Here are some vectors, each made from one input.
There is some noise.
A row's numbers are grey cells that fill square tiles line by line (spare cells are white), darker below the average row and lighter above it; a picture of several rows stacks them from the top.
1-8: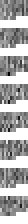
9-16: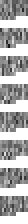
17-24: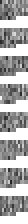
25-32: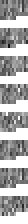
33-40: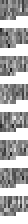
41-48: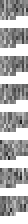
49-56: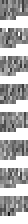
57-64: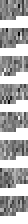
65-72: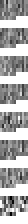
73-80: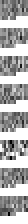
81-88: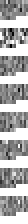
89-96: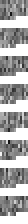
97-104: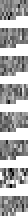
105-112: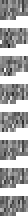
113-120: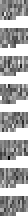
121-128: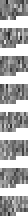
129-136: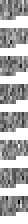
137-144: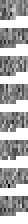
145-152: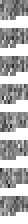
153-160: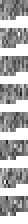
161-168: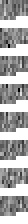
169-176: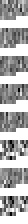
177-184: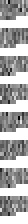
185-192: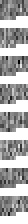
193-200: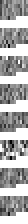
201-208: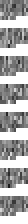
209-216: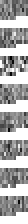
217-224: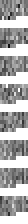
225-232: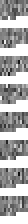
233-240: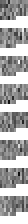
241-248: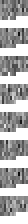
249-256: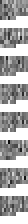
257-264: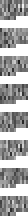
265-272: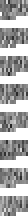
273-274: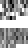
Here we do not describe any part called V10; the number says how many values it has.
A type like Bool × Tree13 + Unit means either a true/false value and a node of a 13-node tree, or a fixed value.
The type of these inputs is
List2(Bool × V10).
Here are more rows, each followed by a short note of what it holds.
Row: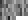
a list of two items
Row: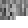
a list of two items
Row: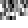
the empty list
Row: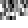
the empty list
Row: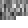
a list of two items
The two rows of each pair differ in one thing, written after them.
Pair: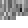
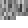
the value of V10 in item 2 of the list
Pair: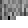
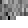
the true/false value in item 2 of the list
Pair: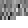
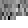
the value of V10 in item 2 of the list
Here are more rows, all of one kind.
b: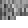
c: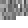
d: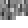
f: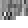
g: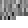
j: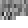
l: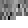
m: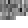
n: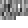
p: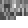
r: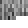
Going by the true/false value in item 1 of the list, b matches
g, l, p and r.
